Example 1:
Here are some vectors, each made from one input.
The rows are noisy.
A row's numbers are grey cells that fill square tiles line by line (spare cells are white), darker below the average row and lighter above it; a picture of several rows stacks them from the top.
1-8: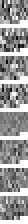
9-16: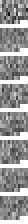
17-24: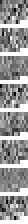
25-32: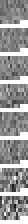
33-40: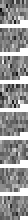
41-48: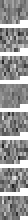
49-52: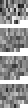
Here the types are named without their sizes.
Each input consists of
either a fixed value, or a node of a tree.
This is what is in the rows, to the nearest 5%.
About 5% of them hold a fixed value. The rest hold a node of a tree.
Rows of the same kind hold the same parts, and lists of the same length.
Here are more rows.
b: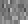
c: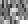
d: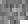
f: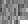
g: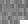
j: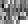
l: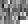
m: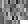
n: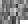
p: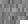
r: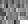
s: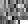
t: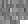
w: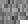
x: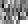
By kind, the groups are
b, c, d, f, g, j, l, n, p, r, t, w, x
m, s

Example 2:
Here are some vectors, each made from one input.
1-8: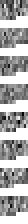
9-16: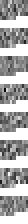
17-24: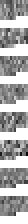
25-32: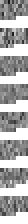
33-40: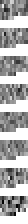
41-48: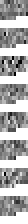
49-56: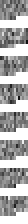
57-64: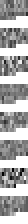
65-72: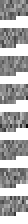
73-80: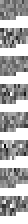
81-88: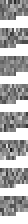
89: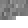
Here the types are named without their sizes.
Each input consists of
a point on a line.
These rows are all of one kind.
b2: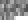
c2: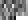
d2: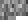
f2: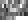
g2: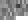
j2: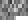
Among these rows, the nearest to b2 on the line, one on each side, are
c2 and j2.
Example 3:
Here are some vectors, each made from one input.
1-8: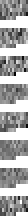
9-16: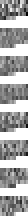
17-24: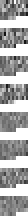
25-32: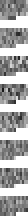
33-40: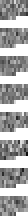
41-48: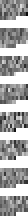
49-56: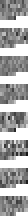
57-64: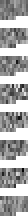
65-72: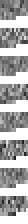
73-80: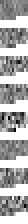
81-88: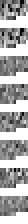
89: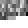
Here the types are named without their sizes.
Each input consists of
a point on a line.
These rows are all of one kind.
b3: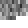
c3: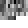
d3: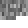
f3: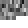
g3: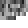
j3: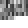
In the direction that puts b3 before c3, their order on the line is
b3, c3, g3, d3, j3, f3.
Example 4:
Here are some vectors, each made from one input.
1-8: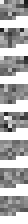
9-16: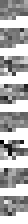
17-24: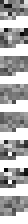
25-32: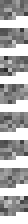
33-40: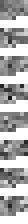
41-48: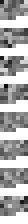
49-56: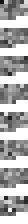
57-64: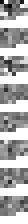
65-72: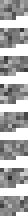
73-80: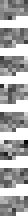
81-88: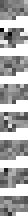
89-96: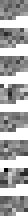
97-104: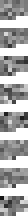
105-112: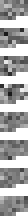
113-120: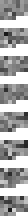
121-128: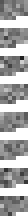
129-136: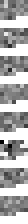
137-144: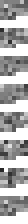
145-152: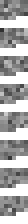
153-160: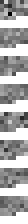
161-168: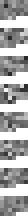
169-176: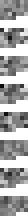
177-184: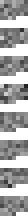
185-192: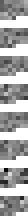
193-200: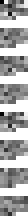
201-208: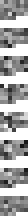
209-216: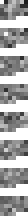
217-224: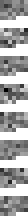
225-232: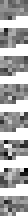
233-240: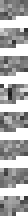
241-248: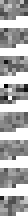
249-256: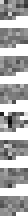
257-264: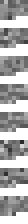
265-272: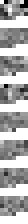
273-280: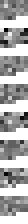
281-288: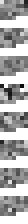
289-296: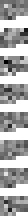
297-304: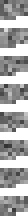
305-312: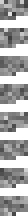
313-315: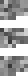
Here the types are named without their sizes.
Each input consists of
four true/false values.
